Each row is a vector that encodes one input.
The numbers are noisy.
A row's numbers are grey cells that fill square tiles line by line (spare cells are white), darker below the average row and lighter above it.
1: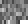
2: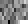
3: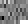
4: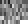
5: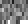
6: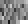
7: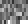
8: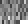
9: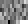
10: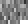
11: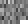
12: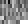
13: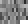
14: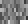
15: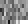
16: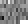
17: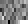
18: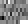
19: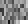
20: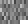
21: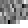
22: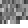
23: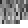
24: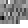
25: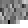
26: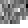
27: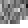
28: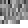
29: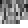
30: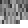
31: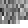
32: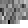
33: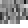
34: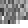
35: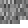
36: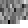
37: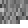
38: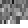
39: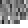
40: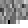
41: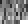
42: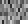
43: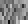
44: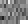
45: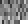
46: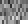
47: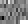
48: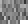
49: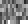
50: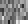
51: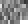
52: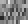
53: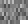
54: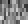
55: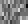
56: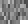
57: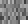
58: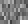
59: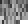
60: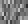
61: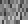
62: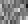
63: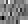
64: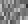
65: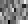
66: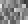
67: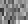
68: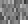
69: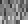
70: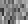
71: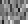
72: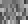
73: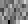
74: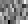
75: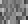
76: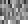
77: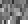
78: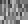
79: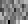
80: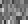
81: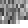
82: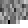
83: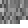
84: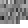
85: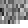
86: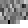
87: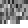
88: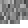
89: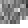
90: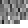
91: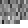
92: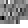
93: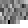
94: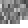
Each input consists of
either one of 8 labels, or a point on a 5-point line, or a node of a 10-node tree.
